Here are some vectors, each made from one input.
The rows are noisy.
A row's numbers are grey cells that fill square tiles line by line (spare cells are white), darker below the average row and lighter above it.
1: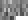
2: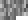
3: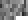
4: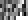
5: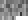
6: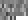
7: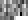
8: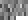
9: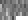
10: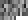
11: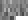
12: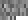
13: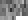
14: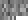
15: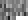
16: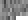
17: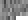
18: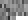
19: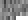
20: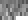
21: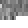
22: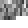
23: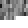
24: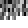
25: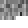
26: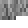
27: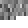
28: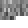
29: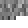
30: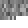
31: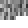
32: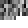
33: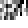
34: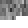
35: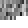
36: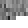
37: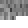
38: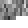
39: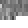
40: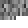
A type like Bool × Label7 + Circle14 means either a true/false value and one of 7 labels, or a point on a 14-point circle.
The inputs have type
Bool × (Circle6 + Unit).
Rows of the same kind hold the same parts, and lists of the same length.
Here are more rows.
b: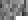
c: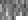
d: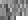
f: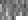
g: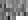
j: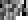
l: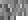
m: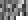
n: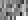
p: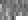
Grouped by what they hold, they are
b, c, d, f, g, j, l, m, p
n

